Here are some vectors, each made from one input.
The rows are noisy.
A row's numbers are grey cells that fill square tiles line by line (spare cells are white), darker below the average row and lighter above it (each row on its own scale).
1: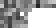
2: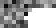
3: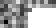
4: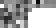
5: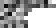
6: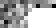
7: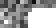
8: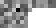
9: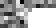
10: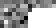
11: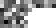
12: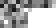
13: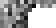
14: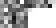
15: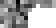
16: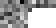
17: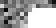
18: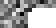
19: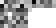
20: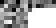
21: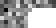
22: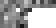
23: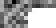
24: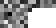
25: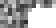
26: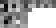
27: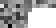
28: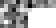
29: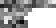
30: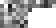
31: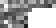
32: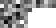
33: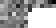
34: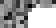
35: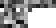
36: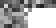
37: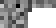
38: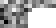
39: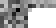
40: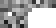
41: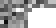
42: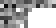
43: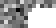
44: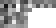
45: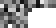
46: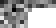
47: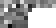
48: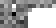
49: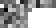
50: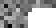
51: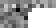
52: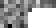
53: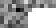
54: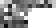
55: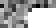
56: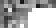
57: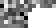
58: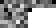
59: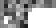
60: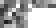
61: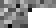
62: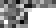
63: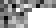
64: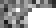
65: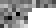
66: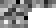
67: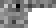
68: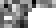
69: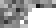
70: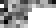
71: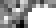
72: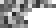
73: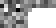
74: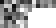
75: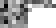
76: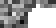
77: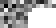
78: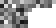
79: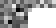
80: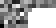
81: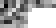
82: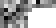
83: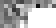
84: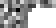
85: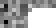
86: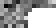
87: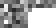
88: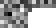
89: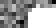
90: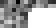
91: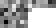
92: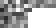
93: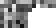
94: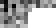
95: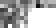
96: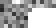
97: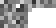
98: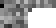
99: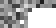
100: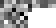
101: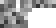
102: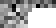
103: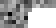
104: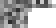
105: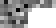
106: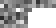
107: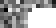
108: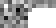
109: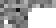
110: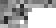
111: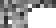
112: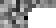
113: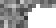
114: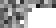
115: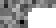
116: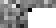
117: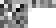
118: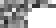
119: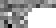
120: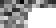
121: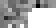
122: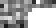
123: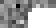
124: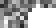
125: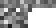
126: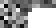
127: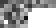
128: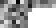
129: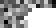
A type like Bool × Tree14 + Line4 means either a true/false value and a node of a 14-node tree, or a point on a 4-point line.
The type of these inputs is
Bool × Bool × Bool × Bool × Tree7 × Tree7 × (Tree7 + Unit).
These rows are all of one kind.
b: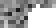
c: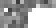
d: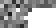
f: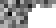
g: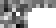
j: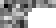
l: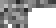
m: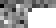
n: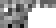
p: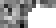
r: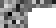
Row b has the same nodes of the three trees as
f, j and p.
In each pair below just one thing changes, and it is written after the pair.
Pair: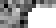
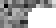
the node of one of the three trees
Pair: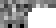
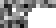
one of the four true/false values
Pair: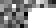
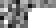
one of the four true/false values
